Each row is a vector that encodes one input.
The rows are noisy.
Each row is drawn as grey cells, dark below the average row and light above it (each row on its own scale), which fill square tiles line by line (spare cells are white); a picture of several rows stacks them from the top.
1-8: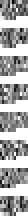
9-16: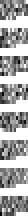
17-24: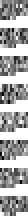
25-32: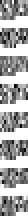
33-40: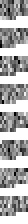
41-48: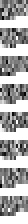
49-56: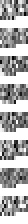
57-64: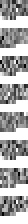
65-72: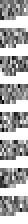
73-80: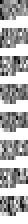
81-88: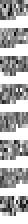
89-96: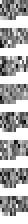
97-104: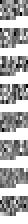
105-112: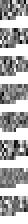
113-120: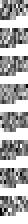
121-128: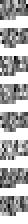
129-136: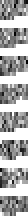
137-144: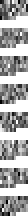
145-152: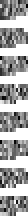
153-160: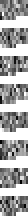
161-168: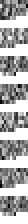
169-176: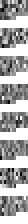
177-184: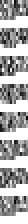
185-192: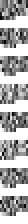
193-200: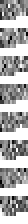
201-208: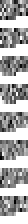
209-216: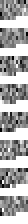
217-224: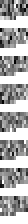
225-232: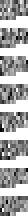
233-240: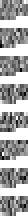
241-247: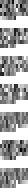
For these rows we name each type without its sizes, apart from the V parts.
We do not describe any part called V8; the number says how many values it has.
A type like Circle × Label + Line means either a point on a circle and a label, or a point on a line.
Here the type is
List(Bool × V8 + Line).
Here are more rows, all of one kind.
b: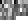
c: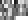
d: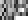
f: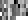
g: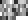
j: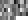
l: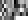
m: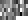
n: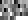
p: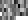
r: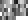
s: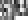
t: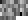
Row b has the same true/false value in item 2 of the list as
c, g, n and t.
